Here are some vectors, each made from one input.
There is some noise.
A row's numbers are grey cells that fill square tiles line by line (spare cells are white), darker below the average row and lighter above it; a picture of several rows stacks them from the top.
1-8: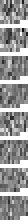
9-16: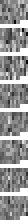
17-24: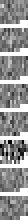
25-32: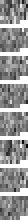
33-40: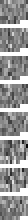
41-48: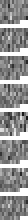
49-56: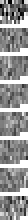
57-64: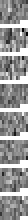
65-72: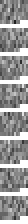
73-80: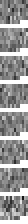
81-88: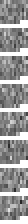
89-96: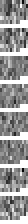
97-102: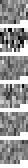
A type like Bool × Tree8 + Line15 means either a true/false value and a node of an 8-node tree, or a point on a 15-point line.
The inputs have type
List3(Bool × Line5).
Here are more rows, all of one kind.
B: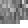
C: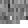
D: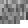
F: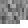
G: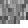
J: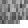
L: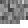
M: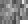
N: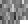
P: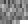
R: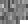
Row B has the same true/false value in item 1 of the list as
J, M, N and P.
